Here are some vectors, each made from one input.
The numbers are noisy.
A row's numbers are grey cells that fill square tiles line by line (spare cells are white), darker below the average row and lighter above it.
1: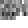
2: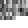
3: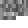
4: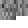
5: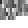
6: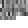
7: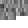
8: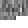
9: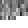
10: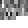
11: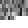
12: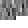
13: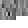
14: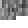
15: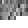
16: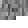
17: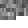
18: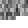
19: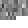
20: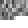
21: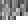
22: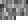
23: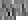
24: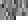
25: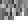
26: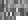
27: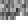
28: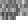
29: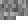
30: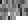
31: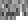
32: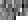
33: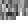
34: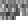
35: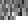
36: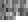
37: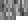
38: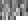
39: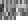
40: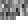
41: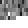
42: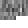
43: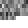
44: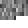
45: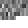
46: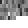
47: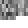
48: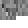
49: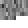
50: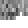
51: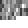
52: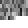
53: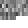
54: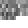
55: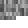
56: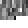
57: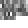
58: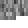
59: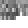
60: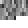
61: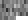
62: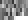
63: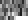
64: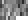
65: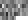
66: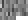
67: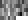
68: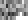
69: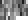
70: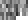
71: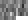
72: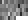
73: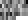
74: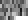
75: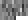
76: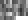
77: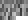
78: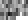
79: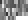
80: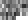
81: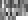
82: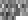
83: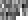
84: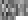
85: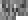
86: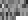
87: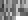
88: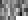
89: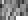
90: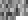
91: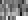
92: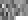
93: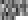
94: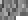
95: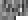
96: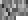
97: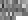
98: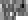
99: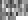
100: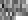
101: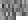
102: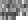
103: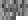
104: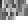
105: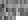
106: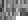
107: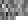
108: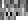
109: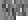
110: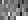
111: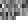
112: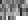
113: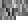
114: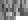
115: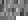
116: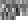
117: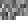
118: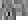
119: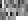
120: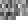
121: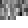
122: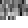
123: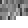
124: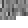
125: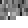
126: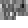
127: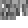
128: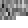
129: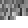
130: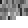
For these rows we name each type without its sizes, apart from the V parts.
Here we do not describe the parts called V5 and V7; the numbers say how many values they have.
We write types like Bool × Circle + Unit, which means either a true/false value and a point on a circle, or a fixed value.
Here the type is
Bool × (Line × V7 + V5).
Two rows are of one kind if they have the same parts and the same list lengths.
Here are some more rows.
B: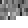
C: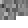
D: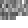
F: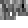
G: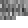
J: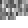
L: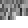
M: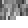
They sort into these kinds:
B, J, L, M
C, D, F, G

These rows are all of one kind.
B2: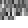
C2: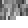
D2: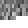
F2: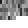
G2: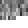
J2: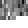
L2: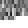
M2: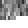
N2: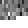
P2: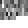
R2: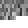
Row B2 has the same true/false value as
L2 and P2.
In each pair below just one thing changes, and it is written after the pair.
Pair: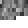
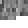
the place on the line
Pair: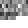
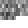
the place on the line
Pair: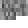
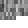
the place on the line
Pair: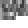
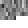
the value of V7
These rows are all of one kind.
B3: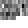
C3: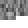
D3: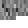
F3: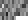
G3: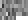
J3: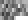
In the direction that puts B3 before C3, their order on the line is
B3, G3, D3, J3, C3, F3.
